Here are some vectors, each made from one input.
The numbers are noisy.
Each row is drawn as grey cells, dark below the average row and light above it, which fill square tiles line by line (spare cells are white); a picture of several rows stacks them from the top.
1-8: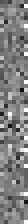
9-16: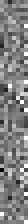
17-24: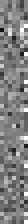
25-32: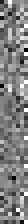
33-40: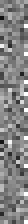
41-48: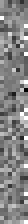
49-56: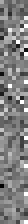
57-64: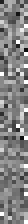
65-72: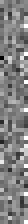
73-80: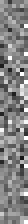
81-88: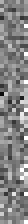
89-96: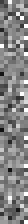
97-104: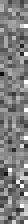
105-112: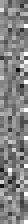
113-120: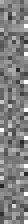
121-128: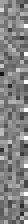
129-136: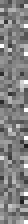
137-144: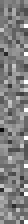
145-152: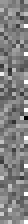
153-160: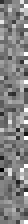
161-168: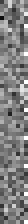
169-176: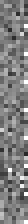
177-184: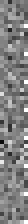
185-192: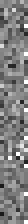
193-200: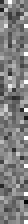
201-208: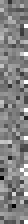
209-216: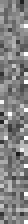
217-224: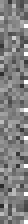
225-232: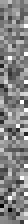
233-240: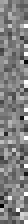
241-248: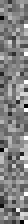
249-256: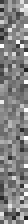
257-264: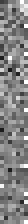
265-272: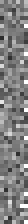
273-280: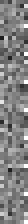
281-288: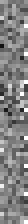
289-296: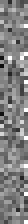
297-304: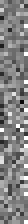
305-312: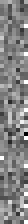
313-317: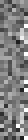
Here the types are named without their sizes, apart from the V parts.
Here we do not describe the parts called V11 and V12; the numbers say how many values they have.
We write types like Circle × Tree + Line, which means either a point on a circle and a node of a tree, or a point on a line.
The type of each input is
((Bool × Bool × Bool × Bool + Unit) × V12 + V11) × Tree.
